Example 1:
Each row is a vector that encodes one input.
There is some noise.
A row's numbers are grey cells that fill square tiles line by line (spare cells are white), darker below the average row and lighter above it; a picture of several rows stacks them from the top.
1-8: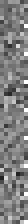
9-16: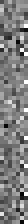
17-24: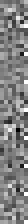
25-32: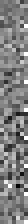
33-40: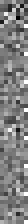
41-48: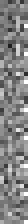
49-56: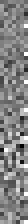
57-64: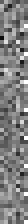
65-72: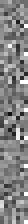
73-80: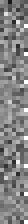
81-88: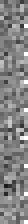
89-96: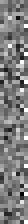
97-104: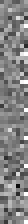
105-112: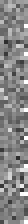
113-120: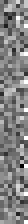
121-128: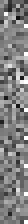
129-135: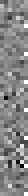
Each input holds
either a point on an 11-point line, or a point on a 14-point line.
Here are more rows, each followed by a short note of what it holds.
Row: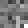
a point on a 14-point line
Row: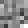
a point on a 14-point line
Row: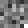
a point on a 14-point line
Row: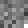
a point on a 14-point line
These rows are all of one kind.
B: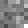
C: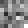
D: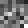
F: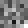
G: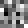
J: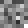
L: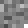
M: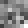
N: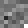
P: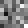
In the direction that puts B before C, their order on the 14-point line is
P, B, G, C, D, N, L, M, F, J.
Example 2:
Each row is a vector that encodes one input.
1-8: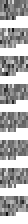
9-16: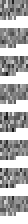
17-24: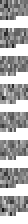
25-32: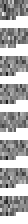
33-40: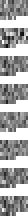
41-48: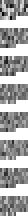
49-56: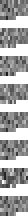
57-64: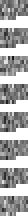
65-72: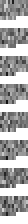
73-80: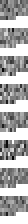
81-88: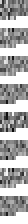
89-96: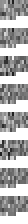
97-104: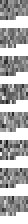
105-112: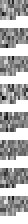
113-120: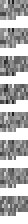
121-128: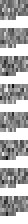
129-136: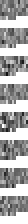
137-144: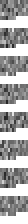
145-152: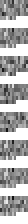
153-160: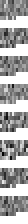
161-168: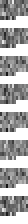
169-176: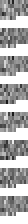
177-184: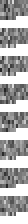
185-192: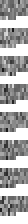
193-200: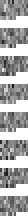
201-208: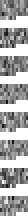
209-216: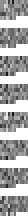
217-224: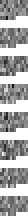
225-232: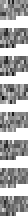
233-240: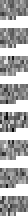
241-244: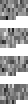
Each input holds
a point on a 10-point line and a true/false value.
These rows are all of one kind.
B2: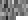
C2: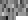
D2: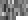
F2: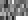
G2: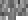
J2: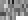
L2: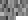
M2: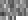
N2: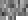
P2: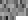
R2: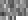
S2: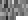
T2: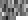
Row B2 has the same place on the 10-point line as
M2, R2, S2 and T2.
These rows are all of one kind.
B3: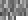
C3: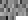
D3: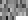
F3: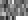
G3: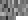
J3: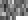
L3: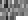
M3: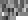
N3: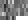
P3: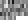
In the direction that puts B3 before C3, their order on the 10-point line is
F3, J3, N3, B3, L3, G3, M3, C3, P3, D3.
